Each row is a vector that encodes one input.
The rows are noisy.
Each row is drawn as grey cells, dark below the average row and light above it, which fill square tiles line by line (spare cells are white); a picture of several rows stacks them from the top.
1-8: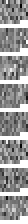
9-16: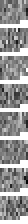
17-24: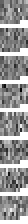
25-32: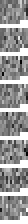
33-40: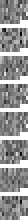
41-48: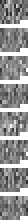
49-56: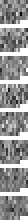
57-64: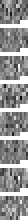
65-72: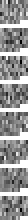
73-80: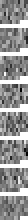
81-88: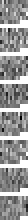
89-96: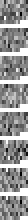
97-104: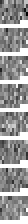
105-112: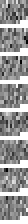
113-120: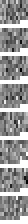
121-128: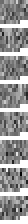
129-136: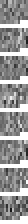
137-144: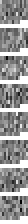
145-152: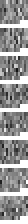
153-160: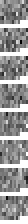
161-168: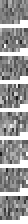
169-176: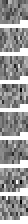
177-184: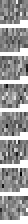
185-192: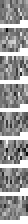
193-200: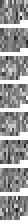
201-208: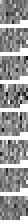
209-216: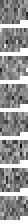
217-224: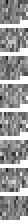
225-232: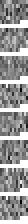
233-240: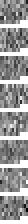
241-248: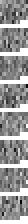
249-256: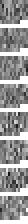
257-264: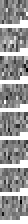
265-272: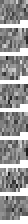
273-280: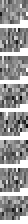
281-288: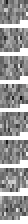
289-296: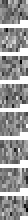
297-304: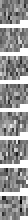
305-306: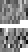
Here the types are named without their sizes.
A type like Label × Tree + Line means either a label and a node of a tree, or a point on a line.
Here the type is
((Bool × Bool × Bool + Circle) × Tree × Tree + Unit) × Tree.
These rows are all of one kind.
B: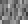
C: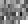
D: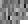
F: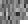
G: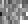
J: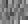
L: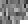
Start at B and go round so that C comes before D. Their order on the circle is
B, J, L, F, G, C, D.
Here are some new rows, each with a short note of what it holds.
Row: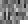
a node of each of three trees and three true/false values
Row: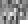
a node of a tree
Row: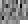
a point on a circle and a node of each of three trees
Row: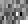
a node of each of three trees and three true/false values
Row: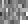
a node of each of three trees and three true/false values
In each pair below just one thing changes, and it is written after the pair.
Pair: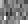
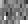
the place on the circle
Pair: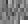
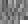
the place on the circle
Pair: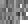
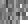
the place on the circle
